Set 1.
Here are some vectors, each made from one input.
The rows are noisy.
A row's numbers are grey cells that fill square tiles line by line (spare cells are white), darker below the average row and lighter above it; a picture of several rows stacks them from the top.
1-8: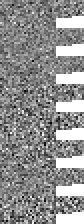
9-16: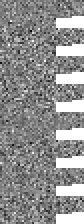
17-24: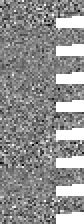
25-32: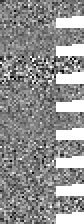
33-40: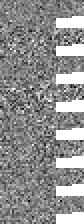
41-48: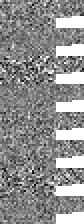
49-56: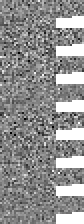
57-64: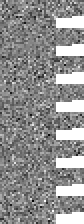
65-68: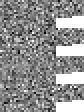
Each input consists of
either a point on an 8-point line, or a point on a 9-point line.
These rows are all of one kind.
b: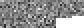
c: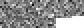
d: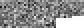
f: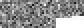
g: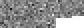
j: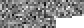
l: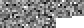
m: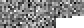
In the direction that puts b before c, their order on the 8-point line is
b, c, m, j, d, g, l, f.
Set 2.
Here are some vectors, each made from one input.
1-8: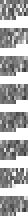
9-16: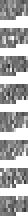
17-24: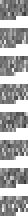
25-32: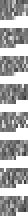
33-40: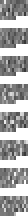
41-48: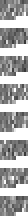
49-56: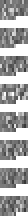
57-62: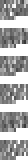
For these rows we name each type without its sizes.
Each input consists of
a point on a circle and a true/false value.
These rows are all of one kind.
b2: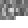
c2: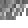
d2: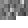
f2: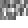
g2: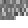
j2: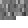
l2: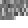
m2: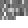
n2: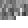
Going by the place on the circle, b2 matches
d2, f2 and m2.
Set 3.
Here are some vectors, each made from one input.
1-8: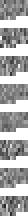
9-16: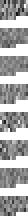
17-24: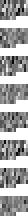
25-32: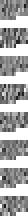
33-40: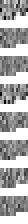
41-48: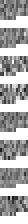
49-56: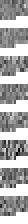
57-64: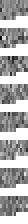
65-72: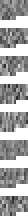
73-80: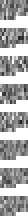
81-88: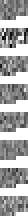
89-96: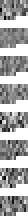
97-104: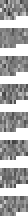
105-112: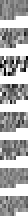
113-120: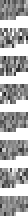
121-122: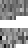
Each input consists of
either a point on an 8-point line, or a point on a 9-point line.
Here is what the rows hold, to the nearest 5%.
About 50% of them hold a point on an 8-point line. The rest hold a point on a 9-point line.
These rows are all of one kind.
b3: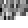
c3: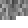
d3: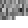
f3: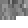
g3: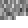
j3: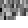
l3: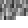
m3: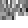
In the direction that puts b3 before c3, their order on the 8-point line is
b3, c3, m3, l3, g3, f3, j3, d3.
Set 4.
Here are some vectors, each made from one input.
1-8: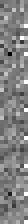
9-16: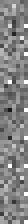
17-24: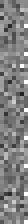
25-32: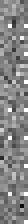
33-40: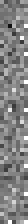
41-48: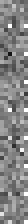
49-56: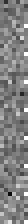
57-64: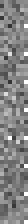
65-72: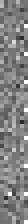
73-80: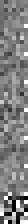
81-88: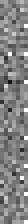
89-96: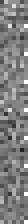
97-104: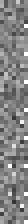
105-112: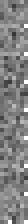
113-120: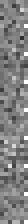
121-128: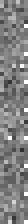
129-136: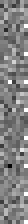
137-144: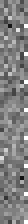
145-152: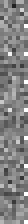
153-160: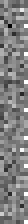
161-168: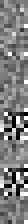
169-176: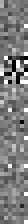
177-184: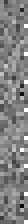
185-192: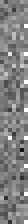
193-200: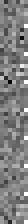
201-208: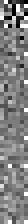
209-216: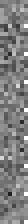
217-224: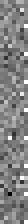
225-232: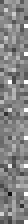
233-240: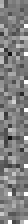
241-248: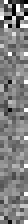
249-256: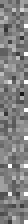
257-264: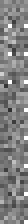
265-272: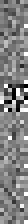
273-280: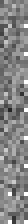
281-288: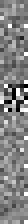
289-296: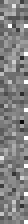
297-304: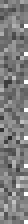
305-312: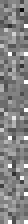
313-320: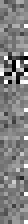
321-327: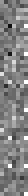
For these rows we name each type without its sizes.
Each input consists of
either a point on each of two circles, or a fixed value.
